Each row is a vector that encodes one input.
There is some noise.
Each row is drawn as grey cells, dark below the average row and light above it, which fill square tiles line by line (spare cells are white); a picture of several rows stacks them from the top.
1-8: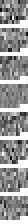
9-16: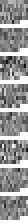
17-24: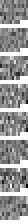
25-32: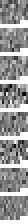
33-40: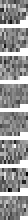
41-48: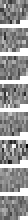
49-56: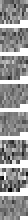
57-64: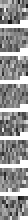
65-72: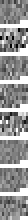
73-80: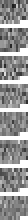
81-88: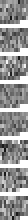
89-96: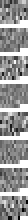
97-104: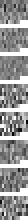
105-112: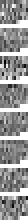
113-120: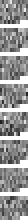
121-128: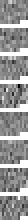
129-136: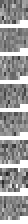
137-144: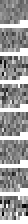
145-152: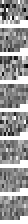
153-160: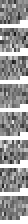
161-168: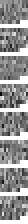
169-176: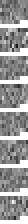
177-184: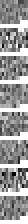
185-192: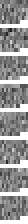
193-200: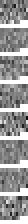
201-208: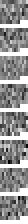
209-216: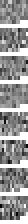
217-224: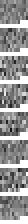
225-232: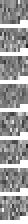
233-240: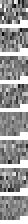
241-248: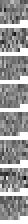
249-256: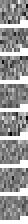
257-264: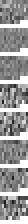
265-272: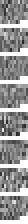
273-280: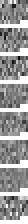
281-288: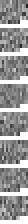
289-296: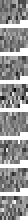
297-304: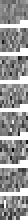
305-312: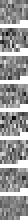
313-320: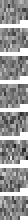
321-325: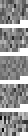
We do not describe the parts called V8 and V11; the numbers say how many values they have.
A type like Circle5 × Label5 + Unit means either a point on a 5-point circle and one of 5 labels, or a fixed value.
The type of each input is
List2(Circle6) + V8 × V11.
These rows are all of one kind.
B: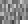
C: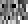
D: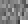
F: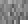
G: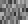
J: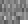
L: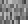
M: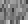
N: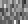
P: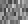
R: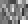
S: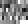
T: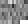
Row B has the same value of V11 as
N and R.
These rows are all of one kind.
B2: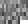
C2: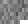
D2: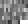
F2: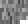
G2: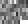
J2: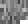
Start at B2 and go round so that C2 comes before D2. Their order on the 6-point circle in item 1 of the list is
B2, G2, F2, C2, J2, D2.
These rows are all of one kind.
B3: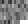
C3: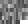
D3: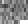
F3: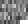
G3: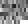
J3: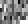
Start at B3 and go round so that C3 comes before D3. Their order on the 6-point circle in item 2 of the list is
B3, F3, J3, C3, G3, D3.
